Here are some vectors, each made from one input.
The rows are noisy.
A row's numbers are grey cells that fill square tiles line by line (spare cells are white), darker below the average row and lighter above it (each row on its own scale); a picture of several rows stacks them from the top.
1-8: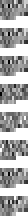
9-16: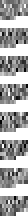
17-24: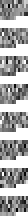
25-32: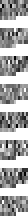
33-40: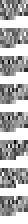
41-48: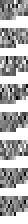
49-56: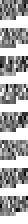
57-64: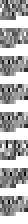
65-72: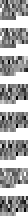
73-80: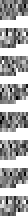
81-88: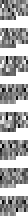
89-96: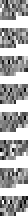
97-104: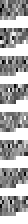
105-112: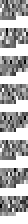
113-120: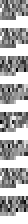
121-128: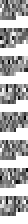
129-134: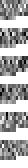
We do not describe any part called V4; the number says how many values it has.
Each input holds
a list of up to two items, each a true/false value and a value of V4.
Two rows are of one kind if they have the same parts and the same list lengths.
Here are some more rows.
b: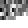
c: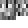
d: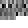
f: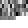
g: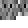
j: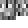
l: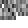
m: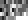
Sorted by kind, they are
b, m
c, j, l
d, f, g

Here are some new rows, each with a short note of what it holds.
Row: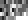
the empty list
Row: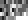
the empty list
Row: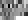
a list of one item
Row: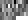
a list of two items
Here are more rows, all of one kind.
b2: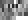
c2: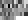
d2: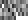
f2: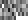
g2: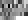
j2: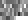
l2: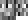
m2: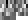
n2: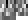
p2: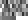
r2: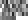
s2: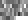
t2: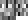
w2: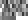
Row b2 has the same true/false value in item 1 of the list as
c2, g2, j2 and s2.
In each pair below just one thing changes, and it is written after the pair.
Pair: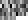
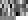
the value of V4 in item 1 of the list
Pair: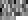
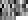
the true/false value in item 2 of the list
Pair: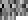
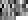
the value of V4 in item 1 of the list
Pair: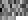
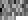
the value of V4 in item 2 of the list
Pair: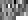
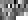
the true/false value in item 2 of the list
